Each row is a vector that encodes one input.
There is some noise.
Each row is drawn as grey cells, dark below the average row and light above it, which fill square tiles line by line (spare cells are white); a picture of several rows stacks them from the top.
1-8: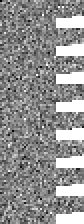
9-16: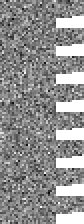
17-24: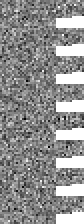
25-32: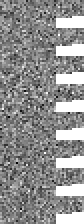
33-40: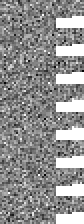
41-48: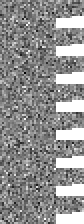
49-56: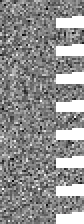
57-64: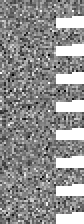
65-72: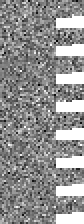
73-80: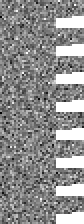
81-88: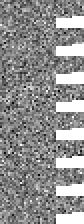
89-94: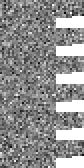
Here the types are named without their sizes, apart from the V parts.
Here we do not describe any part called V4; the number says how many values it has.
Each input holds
a point on a circle, a label and a true/false value, together with a list of values of V4.
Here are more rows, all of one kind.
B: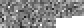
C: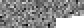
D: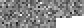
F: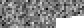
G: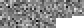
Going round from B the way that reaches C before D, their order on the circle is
B, G, C, F, D.
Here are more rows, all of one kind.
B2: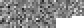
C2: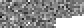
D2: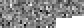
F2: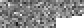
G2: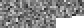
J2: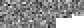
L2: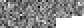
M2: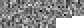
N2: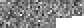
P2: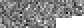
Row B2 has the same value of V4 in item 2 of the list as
F2 and G2.
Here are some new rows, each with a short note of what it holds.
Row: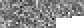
a point on a circle, a label and a true/false value, together with a list of one item
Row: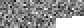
a point on a circle, a label and a true/false value, together with the empty list
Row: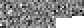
a point on a circle, a label and a true/false value, together with the empty list
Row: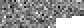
a point on a circle, a label and a true/false value, together with the empty list
